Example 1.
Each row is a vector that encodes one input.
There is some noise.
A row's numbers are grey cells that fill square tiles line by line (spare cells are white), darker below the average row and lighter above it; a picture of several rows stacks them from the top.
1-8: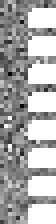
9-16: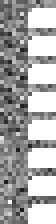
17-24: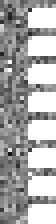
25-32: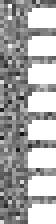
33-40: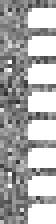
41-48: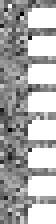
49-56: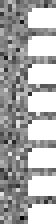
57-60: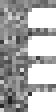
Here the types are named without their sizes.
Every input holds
a label, together with either a fixed value, or three true/false values.
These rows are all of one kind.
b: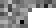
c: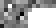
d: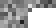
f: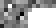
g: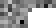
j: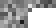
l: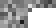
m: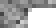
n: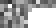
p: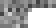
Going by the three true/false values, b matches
g and p.
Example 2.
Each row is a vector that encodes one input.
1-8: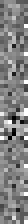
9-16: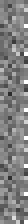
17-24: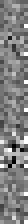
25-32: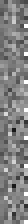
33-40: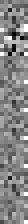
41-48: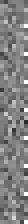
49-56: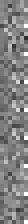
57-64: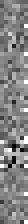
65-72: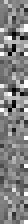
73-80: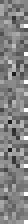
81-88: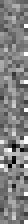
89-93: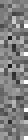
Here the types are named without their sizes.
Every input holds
a list of points on a line.
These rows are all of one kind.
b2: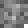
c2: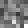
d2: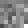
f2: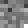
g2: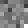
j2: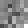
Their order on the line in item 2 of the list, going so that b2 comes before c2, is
d2, b2, g2, f2, c2, j2.
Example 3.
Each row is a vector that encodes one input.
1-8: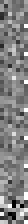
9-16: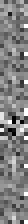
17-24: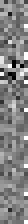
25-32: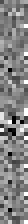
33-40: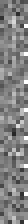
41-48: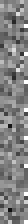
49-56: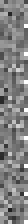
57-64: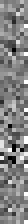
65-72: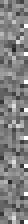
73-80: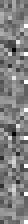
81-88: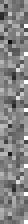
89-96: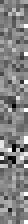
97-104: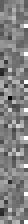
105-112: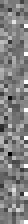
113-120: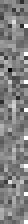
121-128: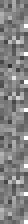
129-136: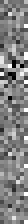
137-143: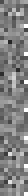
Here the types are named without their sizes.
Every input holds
a list of points on a line.
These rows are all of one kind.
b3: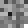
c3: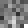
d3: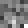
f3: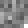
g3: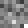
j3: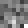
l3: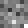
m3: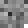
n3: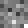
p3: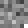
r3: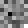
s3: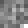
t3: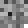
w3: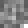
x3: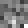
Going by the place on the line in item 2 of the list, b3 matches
c3, r3, t3 and w3.
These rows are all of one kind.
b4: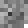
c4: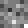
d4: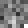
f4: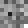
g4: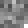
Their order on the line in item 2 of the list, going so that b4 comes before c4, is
b4, g4, c4, d4, f4.
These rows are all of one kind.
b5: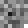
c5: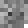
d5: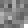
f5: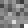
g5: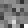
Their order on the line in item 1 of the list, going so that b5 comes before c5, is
b5, c5, d5, f5, g5.
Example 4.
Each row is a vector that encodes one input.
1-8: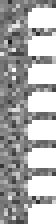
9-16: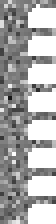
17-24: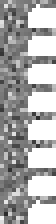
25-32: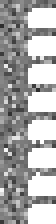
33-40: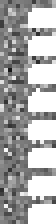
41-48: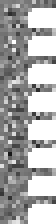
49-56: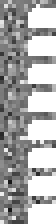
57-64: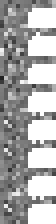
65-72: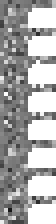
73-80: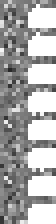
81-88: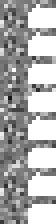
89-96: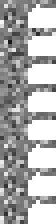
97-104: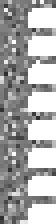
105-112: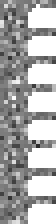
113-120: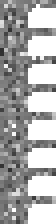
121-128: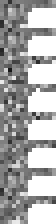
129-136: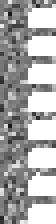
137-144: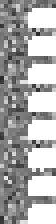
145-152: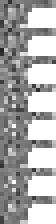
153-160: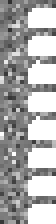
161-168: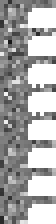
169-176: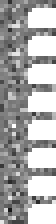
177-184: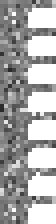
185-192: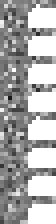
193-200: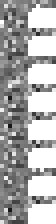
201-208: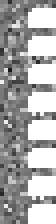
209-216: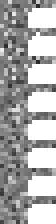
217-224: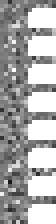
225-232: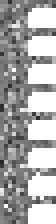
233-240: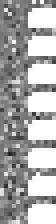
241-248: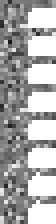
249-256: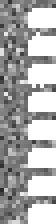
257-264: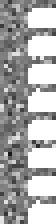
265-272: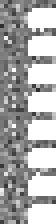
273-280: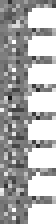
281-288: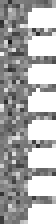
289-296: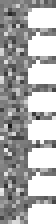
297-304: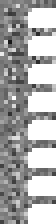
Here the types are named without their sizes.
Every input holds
either a label, or a point on a line.
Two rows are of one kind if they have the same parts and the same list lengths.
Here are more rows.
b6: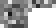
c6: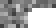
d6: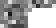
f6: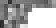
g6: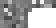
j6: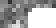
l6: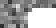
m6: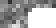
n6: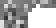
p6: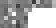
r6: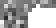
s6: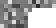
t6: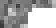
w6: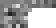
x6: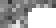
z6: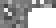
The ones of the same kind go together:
b6, d6, f6, p6, s6, t6
c6, g6, j6, l6, m6, n6, r6, w6, x6, z6

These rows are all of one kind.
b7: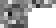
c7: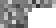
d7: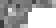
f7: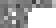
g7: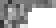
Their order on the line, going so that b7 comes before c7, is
b7, c7, f7, d7, g7.
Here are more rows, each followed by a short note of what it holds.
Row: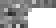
a label
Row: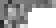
a point on a line
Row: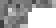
a point on a line
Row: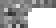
a label
